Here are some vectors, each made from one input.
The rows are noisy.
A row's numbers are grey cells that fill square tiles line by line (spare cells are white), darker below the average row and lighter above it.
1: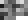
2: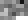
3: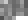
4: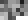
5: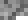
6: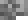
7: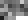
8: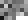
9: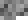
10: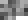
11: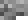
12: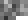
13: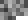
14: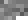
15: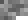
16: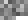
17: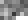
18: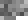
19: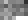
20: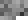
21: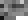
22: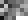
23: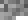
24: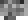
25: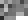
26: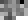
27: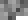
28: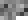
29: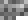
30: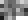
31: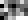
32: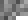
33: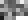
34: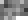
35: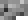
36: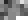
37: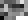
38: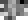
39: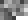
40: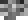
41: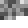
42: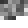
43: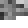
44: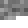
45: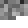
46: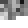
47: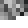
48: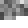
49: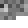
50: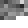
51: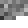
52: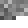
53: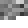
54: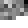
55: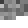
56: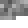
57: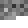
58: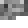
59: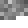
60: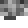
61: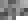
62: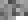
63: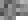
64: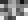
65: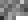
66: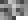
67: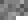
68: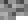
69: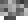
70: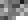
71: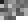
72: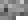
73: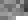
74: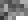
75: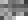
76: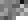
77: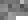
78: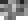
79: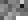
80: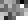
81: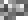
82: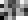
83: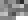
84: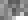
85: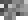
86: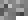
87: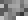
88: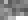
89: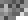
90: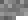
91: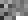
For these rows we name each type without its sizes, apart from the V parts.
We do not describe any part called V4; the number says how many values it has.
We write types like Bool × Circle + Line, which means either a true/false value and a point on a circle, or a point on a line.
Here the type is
Bool × (Line + V4).
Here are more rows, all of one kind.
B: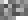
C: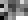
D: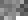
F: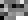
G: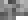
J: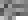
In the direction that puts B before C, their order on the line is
J, B, G, D, C, F.
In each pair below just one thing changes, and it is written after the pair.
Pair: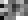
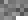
the true/false value
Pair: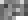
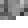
the true/false value
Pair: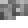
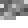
the true/false value
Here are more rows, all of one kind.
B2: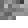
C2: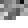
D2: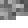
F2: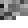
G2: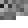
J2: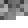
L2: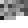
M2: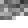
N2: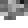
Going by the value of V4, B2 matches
F2 and L2.
